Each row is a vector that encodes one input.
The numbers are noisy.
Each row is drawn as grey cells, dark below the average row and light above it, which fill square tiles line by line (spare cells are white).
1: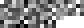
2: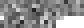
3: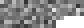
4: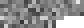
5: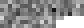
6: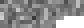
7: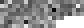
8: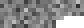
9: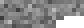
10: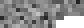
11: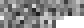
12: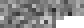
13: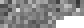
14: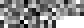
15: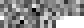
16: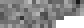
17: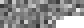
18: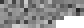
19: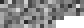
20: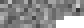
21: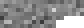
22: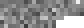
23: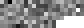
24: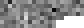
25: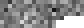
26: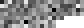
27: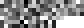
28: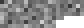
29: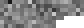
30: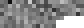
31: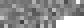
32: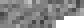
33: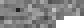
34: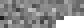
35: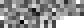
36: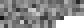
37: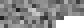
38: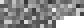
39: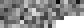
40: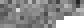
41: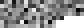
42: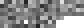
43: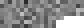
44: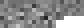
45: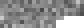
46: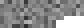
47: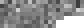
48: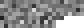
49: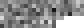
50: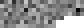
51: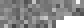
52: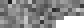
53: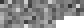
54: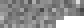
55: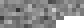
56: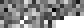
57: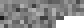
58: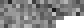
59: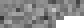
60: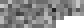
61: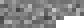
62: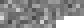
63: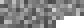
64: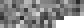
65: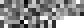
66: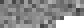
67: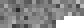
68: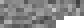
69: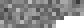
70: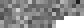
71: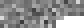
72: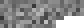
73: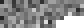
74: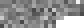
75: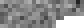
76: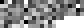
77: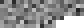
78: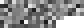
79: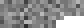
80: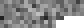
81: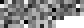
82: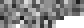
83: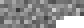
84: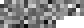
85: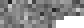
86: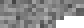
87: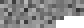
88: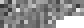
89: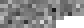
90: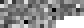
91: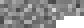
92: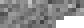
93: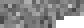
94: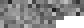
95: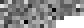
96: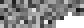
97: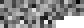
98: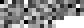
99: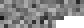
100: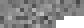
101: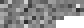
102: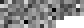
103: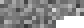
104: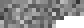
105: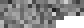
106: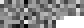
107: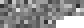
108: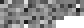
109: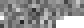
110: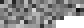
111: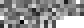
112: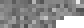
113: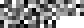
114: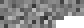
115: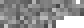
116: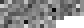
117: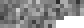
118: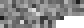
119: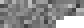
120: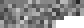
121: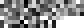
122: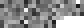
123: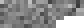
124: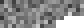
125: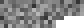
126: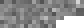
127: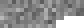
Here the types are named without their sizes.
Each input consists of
a label and a point on a line, together with either a fixed value, or three true/false values.
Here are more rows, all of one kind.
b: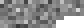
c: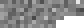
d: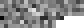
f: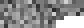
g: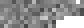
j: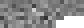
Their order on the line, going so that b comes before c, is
f, b, d, j, g, c.
